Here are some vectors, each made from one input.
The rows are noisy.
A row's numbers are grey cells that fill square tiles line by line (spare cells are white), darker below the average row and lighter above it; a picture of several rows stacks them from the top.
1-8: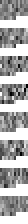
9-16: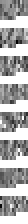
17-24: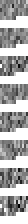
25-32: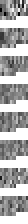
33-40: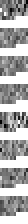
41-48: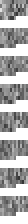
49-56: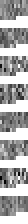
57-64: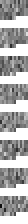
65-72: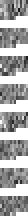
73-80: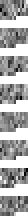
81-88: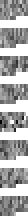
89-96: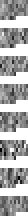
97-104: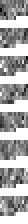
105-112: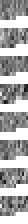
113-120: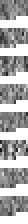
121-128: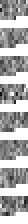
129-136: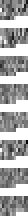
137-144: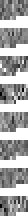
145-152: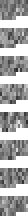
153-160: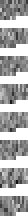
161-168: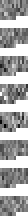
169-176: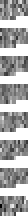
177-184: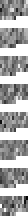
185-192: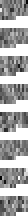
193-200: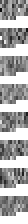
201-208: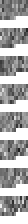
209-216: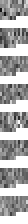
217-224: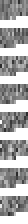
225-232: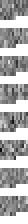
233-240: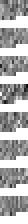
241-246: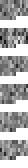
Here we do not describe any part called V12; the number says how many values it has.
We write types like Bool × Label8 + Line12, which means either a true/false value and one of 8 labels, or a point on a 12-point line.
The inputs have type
Bool × Circle9 × (Tree9 × V12 + Unit).
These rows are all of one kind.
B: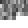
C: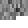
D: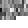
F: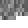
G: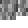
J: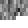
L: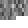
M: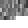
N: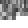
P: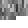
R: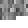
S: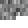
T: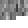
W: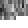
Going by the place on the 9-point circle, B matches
J, S and W.
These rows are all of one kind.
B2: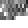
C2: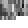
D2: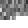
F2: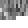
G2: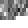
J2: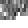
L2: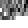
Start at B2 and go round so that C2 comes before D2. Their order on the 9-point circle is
B2, C2, F2, L2, D2, J2, G2.
